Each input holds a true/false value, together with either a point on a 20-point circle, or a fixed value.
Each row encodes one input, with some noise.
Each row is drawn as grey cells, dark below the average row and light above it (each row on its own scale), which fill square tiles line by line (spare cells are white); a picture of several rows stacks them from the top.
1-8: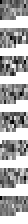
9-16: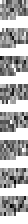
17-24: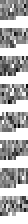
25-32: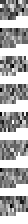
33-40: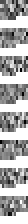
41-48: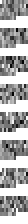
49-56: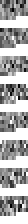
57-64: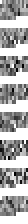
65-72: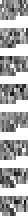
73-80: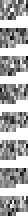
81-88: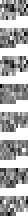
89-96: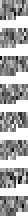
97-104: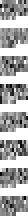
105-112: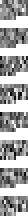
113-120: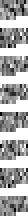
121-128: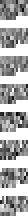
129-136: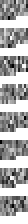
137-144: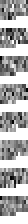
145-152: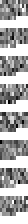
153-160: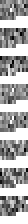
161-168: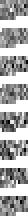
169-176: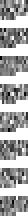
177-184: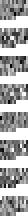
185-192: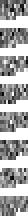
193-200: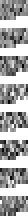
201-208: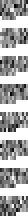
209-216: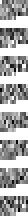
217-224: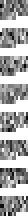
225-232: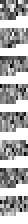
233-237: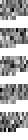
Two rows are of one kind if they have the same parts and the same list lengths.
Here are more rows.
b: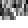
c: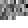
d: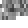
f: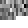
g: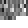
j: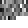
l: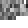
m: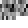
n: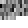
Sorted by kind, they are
b, d, g, j, l, m, n
c, f

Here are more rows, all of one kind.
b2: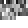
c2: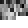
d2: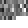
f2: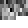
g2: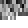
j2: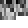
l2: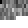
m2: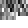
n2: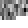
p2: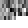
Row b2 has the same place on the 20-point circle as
c2, f2, g2 and j2.
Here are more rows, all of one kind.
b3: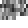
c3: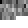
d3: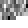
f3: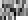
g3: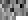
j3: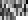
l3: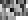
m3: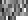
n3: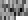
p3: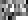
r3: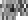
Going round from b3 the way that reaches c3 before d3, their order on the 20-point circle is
b3, j3, c3, l3, g3, n3, f3, m3, p3, d3, r3.
